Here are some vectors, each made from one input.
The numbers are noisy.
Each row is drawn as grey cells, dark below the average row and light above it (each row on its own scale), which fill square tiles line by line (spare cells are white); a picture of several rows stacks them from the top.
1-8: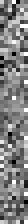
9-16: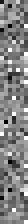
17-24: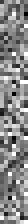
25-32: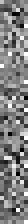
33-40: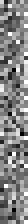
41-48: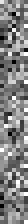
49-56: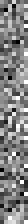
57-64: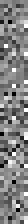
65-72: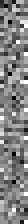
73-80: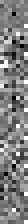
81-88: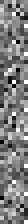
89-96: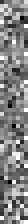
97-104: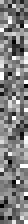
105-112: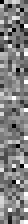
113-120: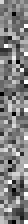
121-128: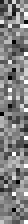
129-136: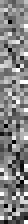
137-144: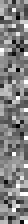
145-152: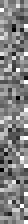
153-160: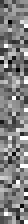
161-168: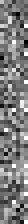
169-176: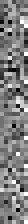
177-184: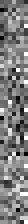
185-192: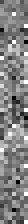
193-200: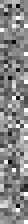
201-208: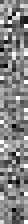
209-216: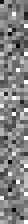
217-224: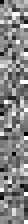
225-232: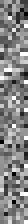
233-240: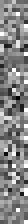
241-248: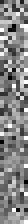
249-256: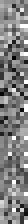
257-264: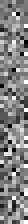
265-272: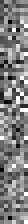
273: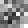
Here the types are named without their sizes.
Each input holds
a label and a true/false value, together with either a point on a circle, or a point on a line.
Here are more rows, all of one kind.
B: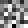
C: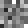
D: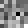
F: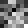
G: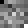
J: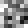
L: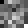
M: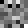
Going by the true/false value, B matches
C and J.
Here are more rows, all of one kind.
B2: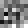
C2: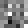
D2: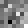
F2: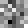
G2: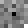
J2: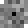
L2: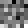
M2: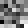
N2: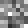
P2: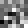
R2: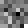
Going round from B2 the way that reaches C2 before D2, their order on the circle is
B2, N2, C2, D2, F2, M2, J2, R2, L2, G2, P2.
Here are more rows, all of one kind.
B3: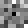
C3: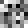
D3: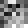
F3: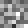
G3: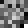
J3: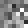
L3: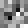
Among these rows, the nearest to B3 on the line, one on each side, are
G3 and L3.
